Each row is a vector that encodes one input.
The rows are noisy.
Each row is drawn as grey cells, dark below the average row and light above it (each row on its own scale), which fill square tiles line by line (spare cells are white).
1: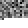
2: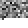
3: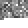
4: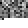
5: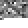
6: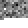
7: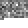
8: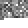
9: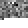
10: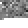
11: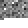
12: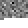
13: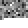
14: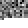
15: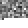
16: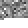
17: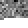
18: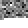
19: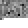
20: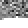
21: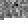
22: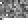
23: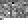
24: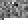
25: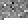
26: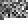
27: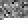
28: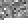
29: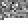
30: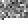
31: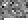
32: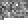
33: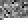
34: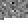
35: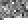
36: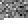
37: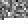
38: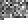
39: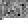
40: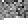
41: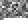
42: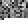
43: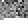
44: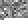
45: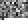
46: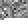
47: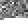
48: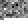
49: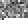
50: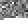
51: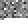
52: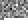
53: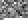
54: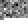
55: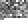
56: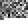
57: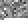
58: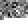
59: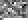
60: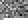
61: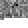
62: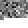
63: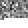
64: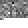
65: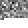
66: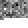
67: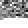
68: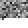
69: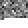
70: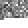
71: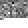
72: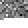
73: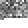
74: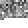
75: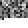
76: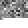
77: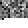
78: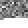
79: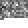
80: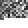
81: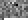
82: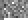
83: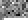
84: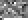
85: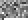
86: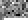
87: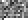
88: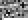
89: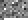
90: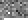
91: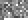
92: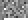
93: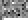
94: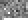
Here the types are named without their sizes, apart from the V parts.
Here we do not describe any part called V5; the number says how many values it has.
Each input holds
a value of V5, together with either a label, or a node of a tree.
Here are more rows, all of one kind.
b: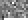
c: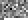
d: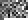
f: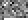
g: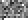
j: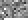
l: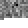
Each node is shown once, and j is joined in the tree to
g.
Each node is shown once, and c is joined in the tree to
b.
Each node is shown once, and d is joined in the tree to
f and l.
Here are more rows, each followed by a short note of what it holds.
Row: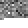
a label and a value of V5
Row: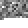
a label and a value of V5
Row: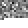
a node of a tree and a value of V5
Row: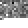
a label and a value of V5
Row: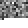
a node of a tree and a value of V5
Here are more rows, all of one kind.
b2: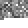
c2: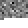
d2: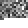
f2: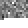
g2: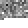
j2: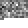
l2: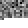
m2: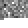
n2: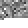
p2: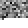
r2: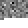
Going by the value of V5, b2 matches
d2 and g2.
